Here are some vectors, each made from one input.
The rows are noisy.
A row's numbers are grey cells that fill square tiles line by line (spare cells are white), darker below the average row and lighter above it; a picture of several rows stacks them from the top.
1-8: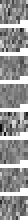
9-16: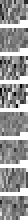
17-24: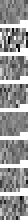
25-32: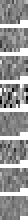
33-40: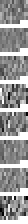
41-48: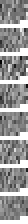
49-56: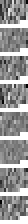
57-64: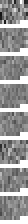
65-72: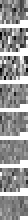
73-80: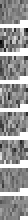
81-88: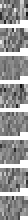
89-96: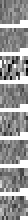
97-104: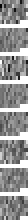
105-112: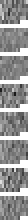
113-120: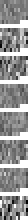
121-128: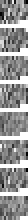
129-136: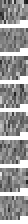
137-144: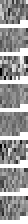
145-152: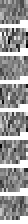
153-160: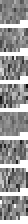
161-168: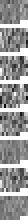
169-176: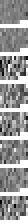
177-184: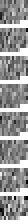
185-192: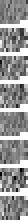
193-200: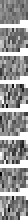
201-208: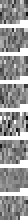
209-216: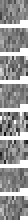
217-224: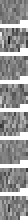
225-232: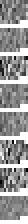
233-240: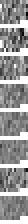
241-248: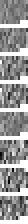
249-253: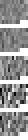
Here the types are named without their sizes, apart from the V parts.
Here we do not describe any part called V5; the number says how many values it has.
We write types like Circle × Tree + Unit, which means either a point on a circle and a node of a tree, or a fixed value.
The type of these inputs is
(Bool × Circle × V5 + Unit) × Line.
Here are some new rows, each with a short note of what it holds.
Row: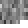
a point on a line
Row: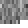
a point on a circle, a point on a line, a true/false value and a value of V5
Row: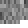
a point on a circle, a point on a line, a true/false value and a value of V5
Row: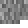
a point on a line
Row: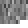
a point on a line
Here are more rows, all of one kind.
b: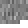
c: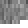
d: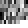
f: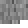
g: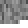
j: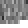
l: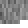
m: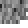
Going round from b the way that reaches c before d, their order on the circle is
b, c, g, m, d, f, j, l.
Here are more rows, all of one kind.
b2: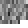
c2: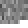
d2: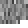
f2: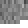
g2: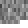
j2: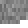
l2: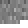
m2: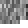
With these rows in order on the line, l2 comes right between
c2 and f2.
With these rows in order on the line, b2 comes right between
g2 and j2.
